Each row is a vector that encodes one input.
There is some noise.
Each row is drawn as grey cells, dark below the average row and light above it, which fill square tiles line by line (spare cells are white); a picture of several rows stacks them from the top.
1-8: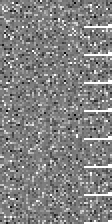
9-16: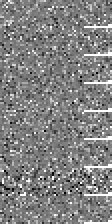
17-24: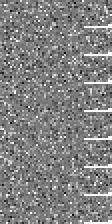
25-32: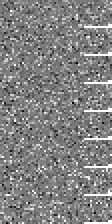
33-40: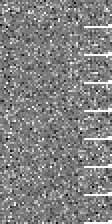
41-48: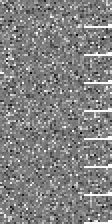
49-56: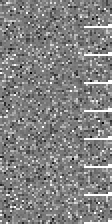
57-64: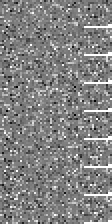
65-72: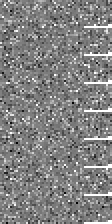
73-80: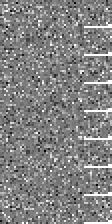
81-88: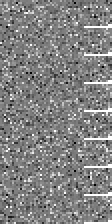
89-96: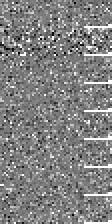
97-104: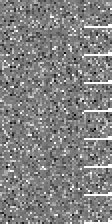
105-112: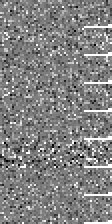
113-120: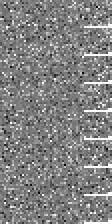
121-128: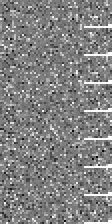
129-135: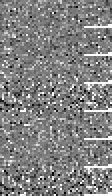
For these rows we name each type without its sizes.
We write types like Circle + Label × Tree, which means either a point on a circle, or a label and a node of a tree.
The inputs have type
List(Line).
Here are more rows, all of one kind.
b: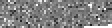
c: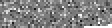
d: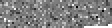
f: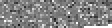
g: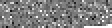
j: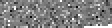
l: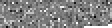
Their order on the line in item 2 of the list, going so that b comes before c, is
l, b, f, d, j, c, g.
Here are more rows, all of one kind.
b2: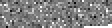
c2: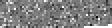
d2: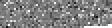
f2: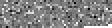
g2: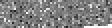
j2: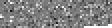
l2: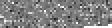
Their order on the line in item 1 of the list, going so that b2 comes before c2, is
f2, b2, l2, j2, d2, c2, g2.
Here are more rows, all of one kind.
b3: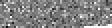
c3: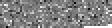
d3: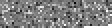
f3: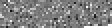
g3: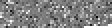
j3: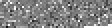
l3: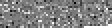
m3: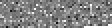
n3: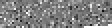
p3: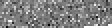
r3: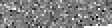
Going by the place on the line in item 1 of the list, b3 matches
g3 and j3.
